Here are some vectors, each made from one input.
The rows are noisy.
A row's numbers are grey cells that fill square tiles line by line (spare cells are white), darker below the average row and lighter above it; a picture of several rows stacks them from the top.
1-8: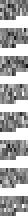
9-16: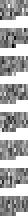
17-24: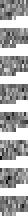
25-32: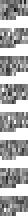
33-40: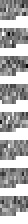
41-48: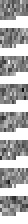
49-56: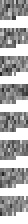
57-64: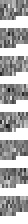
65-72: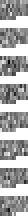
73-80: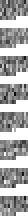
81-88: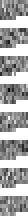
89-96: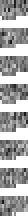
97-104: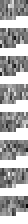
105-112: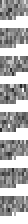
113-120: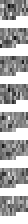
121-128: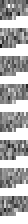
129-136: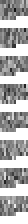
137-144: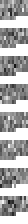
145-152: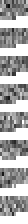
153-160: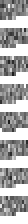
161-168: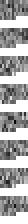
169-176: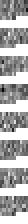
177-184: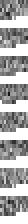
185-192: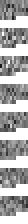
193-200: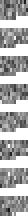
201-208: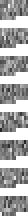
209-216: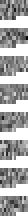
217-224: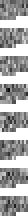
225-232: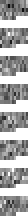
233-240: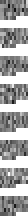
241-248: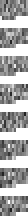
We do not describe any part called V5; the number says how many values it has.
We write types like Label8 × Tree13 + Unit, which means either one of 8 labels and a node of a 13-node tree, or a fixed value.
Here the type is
Circle15 × (Label9 + Line8) × V5.
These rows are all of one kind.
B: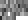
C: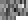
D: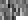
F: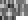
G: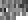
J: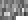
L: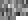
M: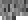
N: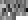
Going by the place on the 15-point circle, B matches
G, M and N.
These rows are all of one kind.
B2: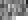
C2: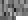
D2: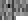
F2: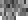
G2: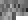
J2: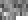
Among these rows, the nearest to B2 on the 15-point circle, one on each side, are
C2 and J2.
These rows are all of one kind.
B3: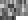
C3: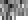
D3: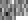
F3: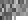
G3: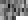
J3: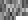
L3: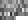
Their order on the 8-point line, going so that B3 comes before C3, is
J3, G3, L3, F3, B3, C3, D3.
